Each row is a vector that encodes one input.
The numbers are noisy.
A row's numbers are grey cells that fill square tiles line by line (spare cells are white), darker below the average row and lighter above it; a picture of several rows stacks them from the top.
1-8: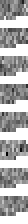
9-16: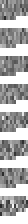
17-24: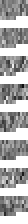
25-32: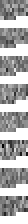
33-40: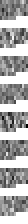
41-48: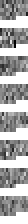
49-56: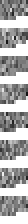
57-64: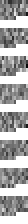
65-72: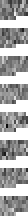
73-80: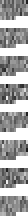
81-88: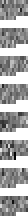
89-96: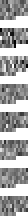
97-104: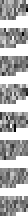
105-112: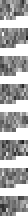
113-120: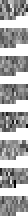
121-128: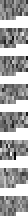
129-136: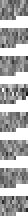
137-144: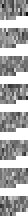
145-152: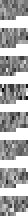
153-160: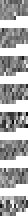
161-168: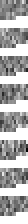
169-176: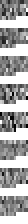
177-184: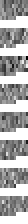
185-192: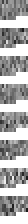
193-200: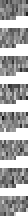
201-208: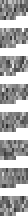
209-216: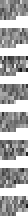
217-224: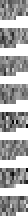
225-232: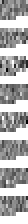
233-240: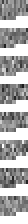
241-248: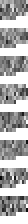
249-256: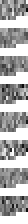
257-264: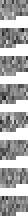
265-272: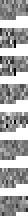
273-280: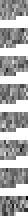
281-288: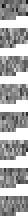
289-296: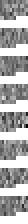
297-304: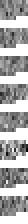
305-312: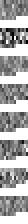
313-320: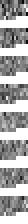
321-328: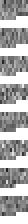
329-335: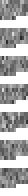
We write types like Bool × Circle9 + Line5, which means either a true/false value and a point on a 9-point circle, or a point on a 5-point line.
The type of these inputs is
List3(Circle9).
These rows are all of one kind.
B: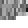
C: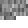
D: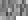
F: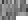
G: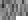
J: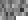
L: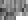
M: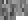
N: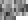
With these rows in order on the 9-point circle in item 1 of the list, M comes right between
B and L.
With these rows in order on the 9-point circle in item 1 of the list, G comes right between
D and F.
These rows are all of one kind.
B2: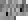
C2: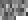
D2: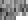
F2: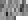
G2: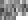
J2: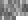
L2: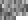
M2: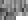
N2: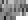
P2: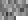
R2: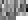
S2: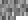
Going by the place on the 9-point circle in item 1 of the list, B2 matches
C2 and F2.
